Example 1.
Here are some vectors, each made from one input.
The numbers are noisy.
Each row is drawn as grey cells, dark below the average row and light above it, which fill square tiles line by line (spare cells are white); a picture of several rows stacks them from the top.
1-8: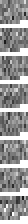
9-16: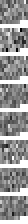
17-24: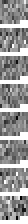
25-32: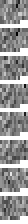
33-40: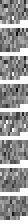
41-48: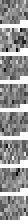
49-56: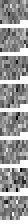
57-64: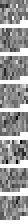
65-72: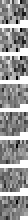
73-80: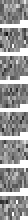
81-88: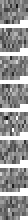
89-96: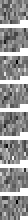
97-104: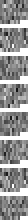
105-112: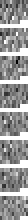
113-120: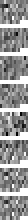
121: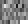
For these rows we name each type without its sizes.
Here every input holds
a list of points on a line.
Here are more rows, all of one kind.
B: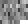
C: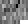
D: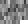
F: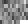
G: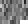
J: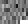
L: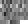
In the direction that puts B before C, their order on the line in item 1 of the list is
F, B, L, G, D, J, C.
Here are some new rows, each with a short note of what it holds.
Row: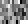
the empty list
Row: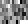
the empty list
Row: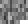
a list of three items
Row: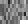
a list of three items
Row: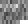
a list of three items
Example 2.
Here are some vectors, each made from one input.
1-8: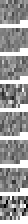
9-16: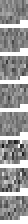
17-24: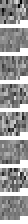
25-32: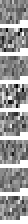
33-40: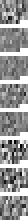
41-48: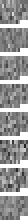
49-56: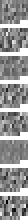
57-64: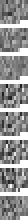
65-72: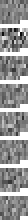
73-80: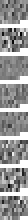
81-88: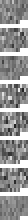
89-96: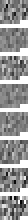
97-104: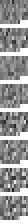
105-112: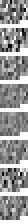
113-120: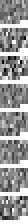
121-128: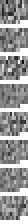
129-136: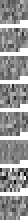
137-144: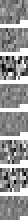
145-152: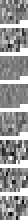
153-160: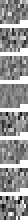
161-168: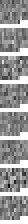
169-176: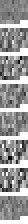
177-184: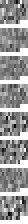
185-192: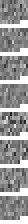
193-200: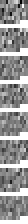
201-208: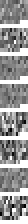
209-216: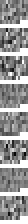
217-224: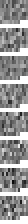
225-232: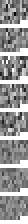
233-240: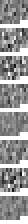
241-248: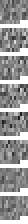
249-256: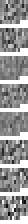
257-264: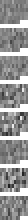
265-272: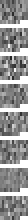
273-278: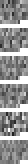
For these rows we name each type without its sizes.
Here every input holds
a point on a circle, together with either a point on each of two circles, or a fixed value.
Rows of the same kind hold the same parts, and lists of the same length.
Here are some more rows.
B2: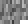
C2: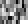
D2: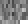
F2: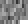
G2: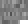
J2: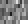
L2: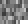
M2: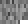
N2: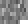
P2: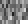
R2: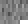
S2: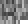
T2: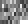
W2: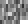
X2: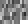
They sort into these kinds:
B2, G2, J2, L2, P2, T2, W2
C2, D2, F2, M2, N2, R2, S2, X2

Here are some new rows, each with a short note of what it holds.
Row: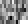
a point on each of three circles
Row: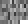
a point on a circle
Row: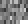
a point on each of three circles
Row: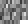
a point on each of three circles
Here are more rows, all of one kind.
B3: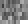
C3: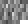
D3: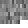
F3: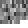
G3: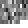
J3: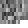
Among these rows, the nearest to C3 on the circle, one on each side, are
D3 and F3.
